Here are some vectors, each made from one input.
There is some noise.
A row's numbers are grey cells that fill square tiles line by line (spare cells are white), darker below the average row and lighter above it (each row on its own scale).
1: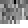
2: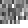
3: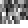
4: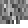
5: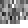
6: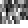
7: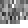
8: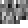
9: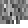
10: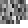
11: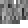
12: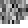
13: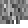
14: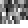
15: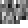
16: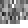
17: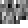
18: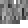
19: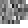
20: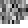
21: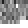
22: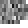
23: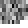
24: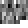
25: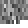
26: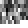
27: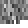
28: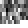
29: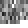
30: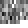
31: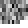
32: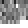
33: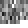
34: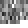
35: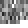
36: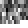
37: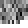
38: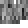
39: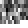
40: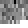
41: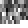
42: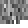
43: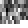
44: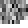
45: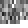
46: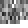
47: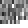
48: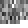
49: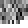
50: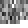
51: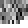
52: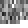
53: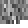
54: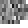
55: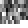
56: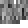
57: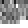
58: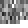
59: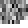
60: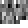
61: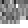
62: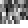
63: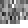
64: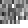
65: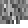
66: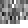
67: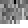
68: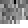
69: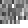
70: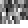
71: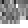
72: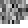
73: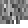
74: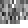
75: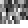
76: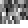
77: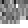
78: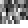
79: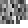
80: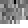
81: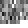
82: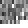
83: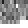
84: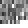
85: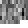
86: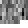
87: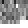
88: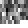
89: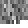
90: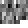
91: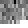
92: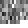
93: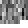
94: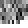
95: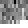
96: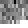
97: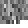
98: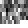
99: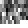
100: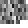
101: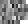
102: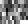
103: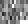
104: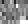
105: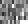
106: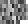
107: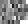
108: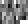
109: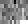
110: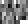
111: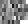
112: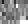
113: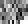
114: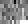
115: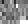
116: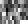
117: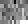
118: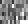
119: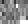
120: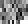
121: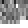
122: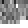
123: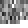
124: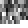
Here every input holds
either a point on a 5-point line, or three true/false values.
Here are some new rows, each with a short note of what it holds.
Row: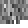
a point on a 5-point line
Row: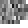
a point on a 5-point line
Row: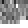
three true/false values
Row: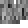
three true/false values
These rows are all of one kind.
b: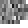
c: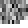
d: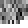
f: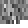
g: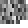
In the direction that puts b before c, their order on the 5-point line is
f, g, b, c, d.
